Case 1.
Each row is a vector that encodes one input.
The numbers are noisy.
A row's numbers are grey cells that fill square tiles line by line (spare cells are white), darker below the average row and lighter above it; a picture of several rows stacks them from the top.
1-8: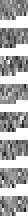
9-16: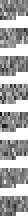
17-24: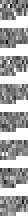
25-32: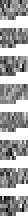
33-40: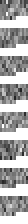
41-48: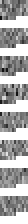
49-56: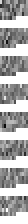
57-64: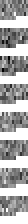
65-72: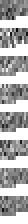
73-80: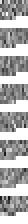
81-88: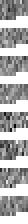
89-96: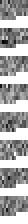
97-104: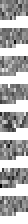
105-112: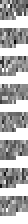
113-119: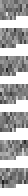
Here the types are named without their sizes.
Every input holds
a point on a line, together with either a point on a line, or a node of a tree.
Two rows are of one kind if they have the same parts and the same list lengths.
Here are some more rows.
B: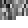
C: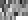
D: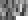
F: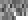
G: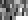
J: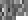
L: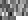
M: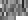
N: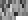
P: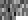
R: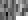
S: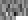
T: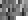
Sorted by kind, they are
B, C, G, J, L, M, N, P, S
D, F, R, T

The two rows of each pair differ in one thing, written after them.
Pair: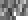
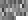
the place on the line
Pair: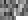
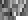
the node of the tree
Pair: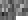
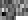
the node of the tree
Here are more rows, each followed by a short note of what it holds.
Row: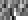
a point on a line and a node of a tree
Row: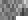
a point on a line and a node of a tree
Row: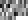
a point on each of two lines
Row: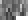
a point on a line and a node of a tree
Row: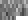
a point on a line and a node of a tree
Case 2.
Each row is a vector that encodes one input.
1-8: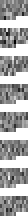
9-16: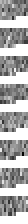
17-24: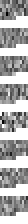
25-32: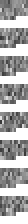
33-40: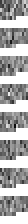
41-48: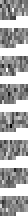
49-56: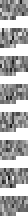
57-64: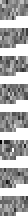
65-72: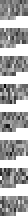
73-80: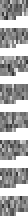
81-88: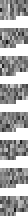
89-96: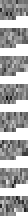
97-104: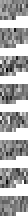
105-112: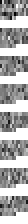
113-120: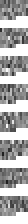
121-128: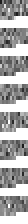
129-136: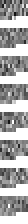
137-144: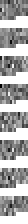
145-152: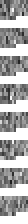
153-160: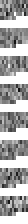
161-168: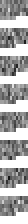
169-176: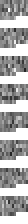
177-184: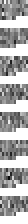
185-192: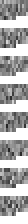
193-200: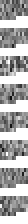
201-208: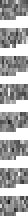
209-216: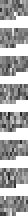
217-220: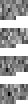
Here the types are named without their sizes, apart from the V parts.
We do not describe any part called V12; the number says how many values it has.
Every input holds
a point on a circle, together with either a node of a tree, or a value of V12.
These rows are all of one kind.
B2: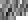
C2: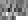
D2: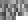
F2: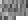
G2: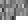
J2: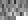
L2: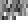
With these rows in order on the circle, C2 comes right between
F2 and G2.
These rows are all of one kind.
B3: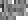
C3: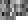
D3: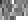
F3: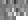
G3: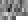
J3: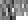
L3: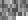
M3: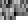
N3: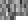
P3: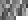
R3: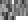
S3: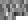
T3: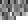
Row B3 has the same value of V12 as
D3 and R3.
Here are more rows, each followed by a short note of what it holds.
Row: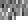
a point on a circle and a node of a tree
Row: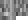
a point on a circle and a value of V12
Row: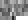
a point on a circle and a value of V12
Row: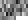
a point on a circle and a node of a tree
